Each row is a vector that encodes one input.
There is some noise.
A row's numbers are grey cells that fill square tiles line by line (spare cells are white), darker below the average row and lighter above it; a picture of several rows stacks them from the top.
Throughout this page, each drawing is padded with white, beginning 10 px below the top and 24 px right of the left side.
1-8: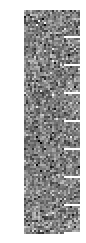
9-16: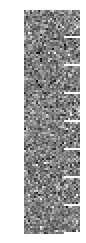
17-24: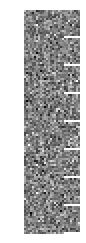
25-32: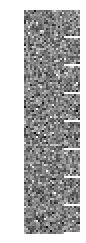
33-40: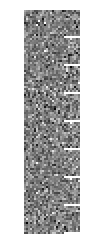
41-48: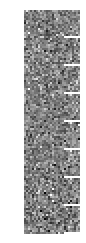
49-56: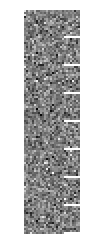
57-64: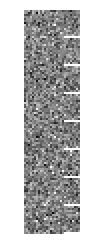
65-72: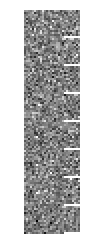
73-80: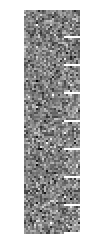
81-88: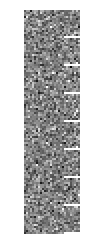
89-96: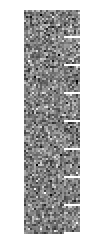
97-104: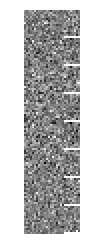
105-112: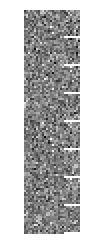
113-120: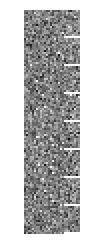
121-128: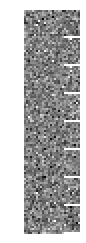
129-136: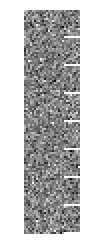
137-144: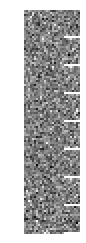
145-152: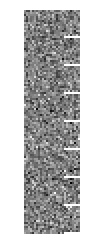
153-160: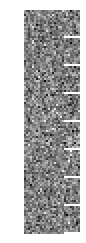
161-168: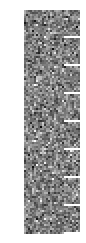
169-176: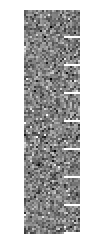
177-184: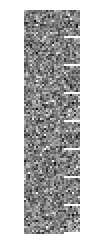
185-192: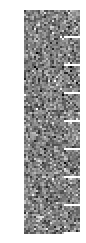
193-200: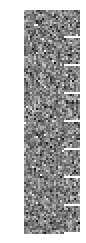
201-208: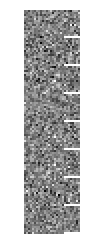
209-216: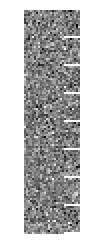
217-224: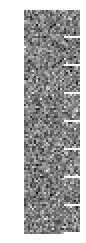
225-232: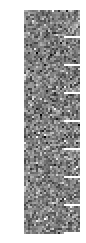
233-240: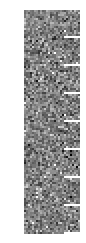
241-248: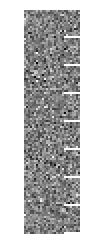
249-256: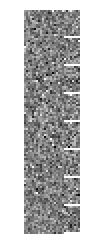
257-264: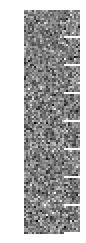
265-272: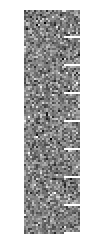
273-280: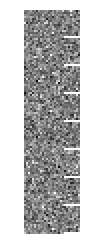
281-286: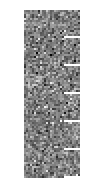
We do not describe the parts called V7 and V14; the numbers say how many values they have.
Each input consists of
a point on a 6-point circle, a value of V7 and a value of V14, together with either a fixed value, or a node of an 11-node tree.
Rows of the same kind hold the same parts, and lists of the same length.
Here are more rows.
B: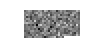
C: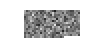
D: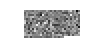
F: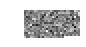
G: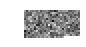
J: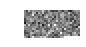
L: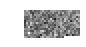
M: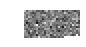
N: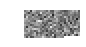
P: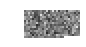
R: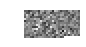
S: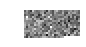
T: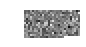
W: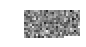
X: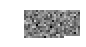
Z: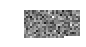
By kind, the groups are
B, C, D, G, M, P, T, X
F, J, L, N, R, S, W, Z

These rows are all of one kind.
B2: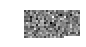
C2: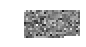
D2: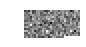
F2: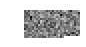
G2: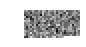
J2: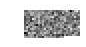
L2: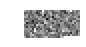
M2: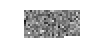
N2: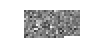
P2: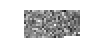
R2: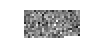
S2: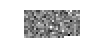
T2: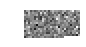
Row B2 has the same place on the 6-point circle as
D2, M2 and N2.
